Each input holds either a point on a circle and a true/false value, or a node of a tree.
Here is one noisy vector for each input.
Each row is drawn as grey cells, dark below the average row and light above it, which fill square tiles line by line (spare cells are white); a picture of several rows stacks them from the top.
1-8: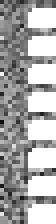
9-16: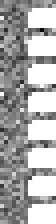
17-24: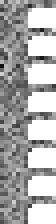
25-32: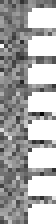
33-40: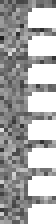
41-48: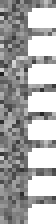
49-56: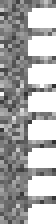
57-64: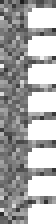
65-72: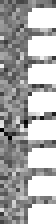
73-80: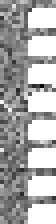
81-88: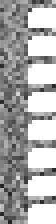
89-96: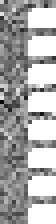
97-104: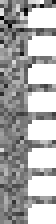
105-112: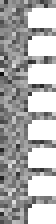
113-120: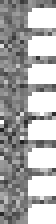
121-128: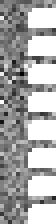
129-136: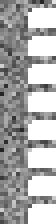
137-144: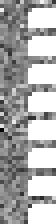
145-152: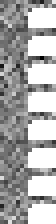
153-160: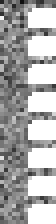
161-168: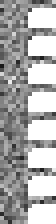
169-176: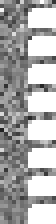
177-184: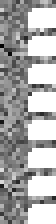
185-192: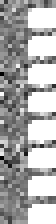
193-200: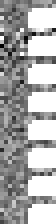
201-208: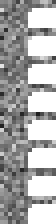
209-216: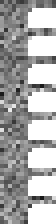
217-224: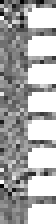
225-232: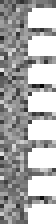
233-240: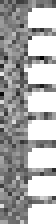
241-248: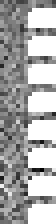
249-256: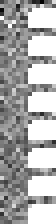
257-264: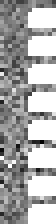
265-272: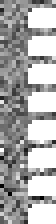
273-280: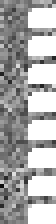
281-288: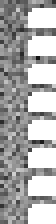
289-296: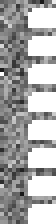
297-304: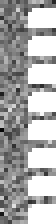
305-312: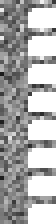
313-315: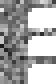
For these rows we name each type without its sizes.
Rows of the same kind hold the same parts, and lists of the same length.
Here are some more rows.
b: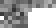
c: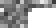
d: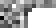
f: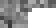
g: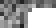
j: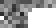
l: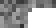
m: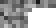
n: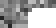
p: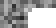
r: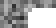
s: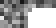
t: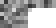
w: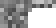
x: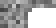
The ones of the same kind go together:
b, c, f, g, j, l, m, n, p, r, s, w
d, t, x

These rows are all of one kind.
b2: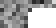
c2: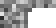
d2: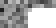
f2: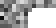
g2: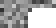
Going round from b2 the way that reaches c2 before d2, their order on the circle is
b2, c2, f2, d2, g2.
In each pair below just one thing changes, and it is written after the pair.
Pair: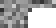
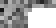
the true/false value
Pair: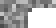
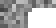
the place on the circle
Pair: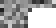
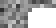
the place on the circle
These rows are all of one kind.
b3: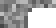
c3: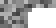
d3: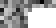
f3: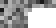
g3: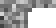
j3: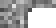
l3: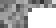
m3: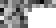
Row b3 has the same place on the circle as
g3 and l3.
